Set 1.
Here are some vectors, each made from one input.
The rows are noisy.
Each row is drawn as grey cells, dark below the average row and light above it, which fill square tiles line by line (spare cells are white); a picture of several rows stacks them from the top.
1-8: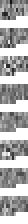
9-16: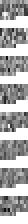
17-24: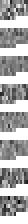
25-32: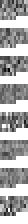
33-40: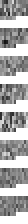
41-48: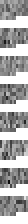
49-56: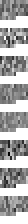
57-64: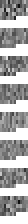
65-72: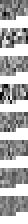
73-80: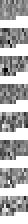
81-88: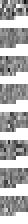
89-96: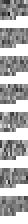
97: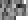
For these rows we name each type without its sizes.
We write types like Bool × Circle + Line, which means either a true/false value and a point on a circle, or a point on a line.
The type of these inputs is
Circle.
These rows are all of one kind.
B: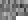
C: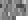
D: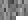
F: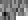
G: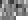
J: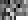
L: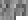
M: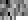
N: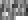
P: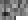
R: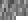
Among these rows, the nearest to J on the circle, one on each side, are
F and N.
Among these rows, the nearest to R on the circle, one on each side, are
D and G.
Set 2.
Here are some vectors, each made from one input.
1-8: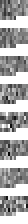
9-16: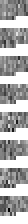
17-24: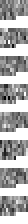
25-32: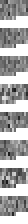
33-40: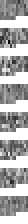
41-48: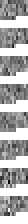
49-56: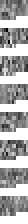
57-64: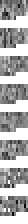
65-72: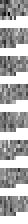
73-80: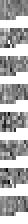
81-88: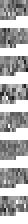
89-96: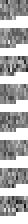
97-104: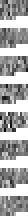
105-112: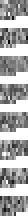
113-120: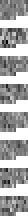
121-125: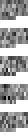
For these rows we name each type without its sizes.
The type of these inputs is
Line.
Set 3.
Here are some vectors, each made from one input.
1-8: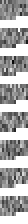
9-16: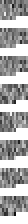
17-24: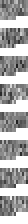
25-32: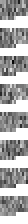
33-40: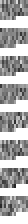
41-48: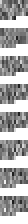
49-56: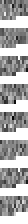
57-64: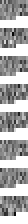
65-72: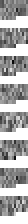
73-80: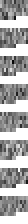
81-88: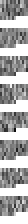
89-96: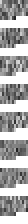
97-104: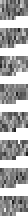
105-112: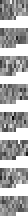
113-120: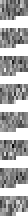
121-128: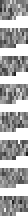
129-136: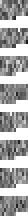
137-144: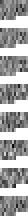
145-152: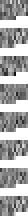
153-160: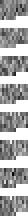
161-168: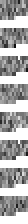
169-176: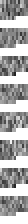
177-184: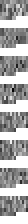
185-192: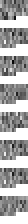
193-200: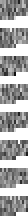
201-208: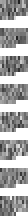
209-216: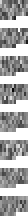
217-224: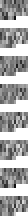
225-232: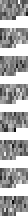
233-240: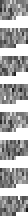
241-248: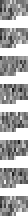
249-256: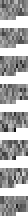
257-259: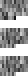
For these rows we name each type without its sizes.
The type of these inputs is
Circle.
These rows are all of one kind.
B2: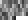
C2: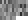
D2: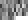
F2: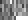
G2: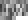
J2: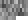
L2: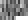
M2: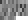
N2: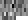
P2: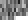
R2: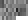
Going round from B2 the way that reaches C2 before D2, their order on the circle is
B2, N2, C2, M2, R2, J2, L2, P2, D2, G2, F2.
